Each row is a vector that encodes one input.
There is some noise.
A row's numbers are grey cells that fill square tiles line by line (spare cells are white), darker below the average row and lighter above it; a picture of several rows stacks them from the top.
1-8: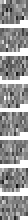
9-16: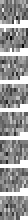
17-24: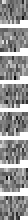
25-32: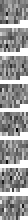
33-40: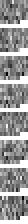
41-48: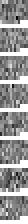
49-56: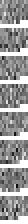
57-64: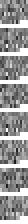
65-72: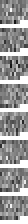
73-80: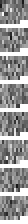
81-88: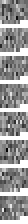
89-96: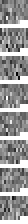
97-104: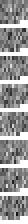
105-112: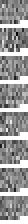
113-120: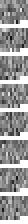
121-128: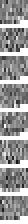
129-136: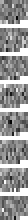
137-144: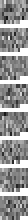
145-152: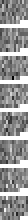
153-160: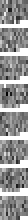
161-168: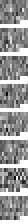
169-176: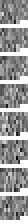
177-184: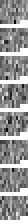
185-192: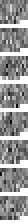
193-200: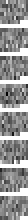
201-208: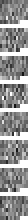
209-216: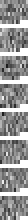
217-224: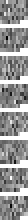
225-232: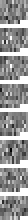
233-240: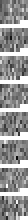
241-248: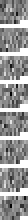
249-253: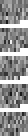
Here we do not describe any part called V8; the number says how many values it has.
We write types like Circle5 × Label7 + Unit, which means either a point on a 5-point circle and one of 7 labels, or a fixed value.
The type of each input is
Circle5 × Line14 × Tree10 + (Tree13 + Unit) × V8.
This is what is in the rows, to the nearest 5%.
About 50% of them hold a point on a 5-point circle, a point on a 14-point line and a node of a 10-node tree. The rest hold a value of V8, together with either a fixed value, or a node of a 13-node tree.
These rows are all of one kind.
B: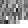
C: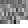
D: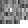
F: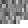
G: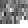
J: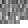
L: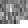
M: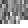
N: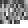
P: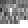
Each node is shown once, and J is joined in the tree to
L.
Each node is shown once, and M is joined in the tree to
B and C.
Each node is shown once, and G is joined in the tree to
N.
